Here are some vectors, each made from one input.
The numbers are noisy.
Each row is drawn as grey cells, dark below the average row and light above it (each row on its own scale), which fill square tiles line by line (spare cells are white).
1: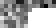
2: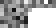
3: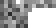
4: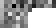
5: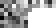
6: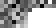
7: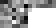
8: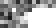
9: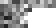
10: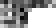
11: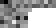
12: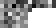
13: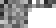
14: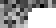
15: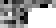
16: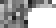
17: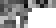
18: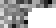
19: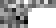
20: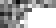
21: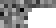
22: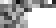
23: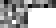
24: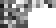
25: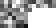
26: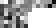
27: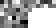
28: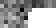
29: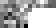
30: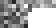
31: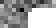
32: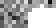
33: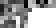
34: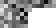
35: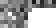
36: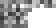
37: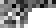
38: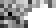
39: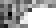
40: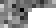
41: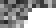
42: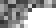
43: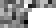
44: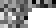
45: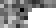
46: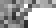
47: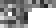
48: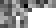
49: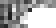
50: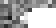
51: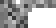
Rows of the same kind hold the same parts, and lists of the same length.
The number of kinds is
2.
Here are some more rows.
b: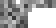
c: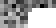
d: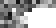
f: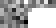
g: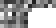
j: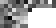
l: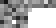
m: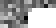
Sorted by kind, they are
b, f, g, l, m
c, d, j

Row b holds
a point on a 6-point circle and one of 6 labels.
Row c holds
one of 6 labels.
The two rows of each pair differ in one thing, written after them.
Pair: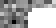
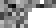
the place on the 6-point circle
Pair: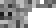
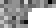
the place on the 6-point circle
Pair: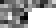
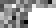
the place on the 6-point circle
